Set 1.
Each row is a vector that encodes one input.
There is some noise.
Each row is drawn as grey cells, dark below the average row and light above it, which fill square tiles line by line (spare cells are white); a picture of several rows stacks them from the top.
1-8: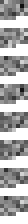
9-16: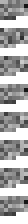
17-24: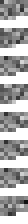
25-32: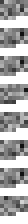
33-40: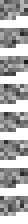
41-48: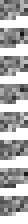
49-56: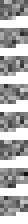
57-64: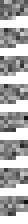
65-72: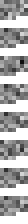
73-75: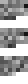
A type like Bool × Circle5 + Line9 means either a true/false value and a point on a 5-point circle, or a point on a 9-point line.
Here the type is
Line5 + Line6.
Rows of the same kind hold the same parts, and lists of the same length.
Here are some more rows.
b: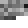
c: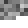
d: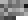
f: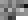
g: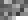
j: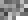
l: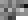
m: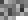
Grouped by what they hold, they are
b, d, f, g, l, m
c, j

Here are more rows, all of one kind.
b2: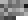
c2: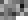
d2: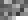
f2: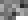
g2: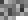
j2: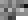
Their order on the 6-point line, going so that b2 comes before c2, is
b2, j2, f2, c2, g2, d2.
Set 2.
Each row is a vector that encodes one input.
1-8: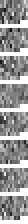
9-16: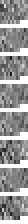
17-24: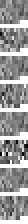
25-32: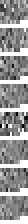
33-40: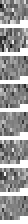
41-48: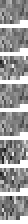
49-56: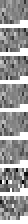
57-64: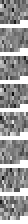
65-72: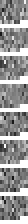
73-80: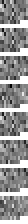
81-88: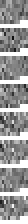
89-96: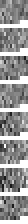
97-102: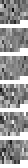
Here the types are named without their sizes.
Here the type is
List(Line).
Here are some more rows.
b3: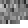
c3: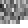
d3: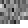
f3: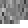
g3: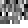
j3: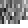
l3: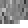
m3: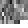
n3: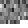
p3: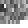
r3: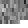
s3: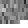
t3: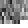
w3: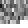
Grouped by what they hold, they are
b3, d3, f3, l3, n3, r3, s3
c3, j3, m3, p3, t3, w3
g3

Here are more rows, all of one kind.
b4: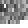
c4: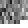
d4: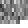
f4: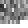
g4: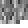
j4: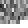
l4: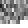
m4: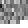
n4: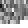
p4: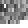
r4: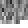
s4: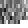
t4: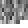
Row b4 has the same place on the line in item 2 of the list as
c4, p4 and s4.
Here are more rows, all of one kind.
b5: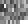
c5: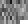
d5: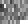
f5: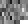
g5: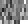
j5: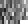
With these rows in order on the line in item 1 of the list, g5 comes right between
f5 and j5.
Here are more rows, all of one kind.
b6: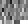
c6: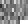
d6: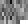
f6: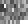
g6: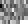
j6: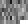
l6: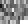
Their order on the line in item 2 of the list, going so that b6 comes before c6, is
b6, g6, l6, c6, d6, f6, j6.
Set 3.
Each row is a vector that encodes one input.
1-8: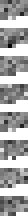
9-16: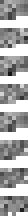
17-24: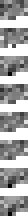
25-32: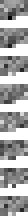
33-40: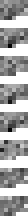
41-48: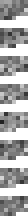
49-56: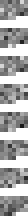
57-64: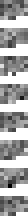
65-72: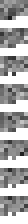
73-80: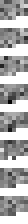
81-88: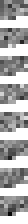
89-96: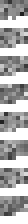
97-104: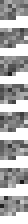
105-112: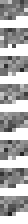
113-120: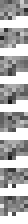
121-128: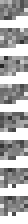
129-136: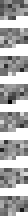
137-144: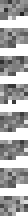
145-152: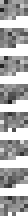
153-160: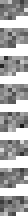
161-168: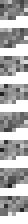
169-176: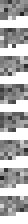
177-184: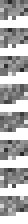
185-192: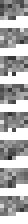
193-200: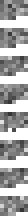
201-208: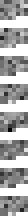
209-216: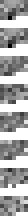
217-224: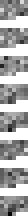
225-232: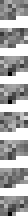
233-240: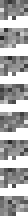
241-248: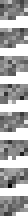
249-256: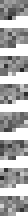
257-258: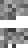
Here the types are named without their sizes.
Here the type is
Circle + Line.
